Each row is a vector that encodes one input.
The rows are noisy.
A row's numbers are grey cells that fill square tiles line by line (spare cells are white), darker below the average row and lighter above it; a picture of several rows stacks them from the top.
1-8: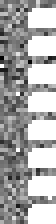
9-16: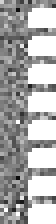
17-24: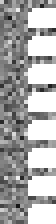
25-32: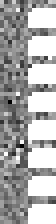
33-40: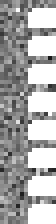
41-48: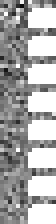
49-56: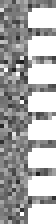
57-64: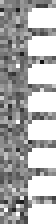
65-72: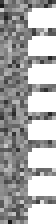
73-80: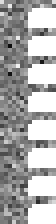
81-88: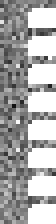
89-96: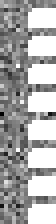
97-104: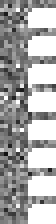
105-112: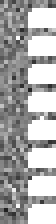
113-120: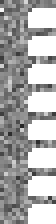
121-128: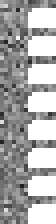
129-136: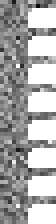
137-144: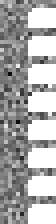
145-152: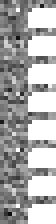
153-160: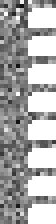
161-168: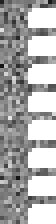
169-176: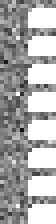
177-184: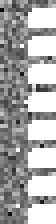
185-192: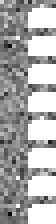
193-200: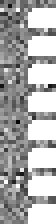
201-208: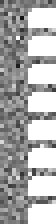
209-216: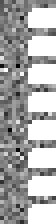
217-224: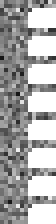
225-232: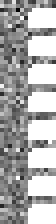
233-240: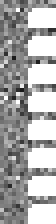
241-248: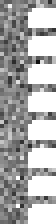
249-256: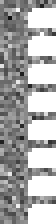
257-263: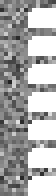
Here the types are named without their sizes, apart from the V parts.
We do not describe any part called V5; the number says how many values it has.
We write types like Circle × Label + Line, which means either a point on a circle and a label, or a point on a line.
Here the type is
List(Label × V5).
